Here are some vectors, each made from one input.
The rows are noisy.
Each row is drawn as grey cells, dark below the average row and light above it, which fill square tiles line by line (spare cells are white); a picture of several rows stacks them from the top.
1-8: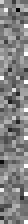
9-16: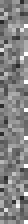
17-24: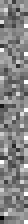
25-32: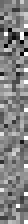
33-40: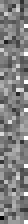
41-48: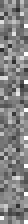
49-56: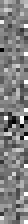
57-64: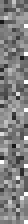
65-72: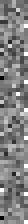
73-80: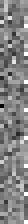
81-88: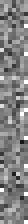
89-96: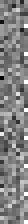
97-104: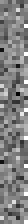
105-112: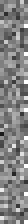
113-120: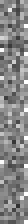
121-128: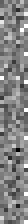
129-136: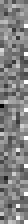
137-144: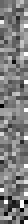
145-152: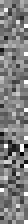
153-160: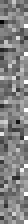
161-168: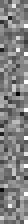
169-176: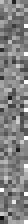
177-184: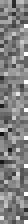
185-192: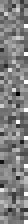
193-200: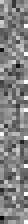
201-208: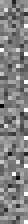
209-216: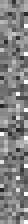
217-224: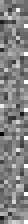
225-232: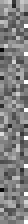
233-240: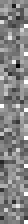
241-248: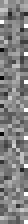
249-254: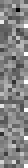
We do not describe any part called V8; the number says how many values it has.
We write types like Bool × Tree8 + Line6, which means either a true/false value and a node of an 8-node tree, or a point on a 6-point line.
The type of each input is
List2(Bool × V8).
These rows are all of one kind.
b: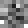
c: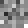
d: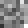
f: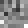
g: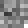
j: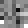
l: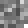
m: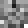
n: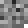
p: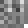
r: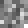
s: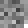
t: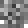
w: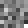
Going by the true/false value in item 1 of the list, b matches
m, n, t and w.
